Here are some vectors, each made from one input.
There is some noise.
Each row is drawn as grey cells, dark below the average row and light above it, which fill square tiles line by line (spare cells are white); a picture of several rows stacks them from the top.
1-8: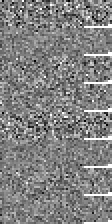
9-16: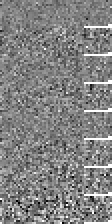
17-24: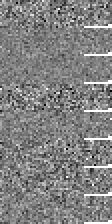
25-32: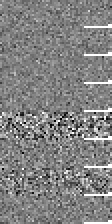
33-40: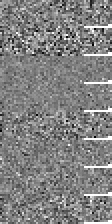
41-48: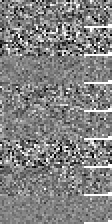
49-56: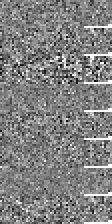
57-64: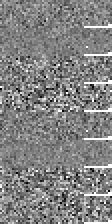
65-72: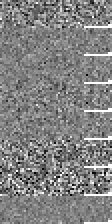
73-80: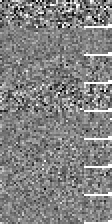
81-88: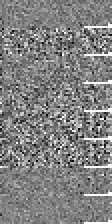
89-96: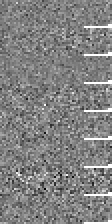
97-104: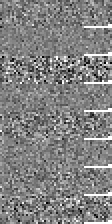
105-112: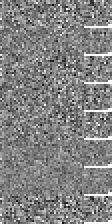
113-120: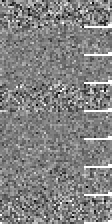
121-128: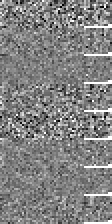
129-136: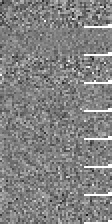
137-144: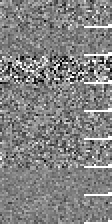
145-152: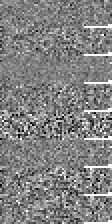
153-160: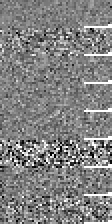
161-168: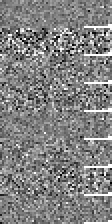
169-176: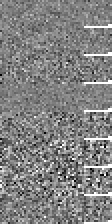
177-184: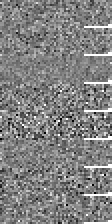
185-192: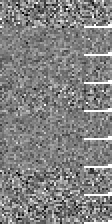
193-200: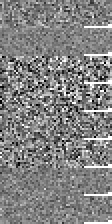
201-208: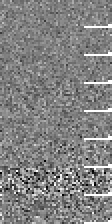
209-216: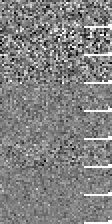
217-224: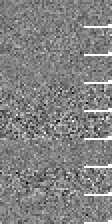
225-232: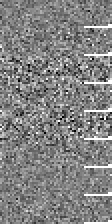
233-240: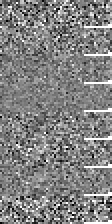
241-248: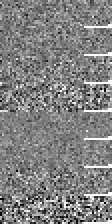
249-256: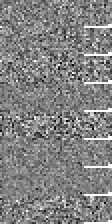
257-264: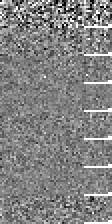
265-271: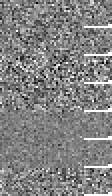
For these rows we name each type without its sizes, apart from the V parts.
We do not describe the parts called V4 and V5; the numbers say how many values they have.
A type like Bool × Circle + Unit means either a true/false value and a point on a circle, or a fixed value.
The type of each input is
Bool × Bool × Bool × Bool × (Line × V4 + Tree) + V5.
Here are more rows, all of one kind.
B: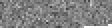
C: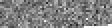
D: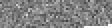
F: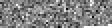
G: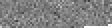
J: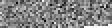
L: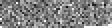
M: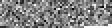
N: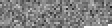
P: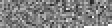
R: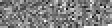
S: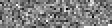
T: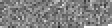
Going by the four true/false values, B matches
F, L and T.
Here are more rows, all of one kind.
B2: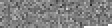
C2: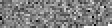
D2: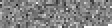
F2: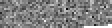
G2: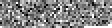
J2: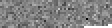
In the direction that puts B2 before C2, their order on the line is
D2, F2, B2, C2, J2, G2.
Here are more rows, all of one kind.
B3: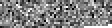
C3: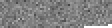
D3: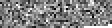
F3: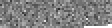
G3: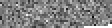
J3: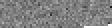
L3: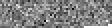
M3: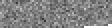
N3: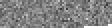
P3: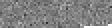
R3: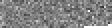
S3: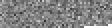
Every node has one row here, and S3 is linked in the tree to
P3.
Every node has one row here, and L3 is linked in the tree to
B3.
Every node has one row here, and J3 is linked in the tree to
P3.
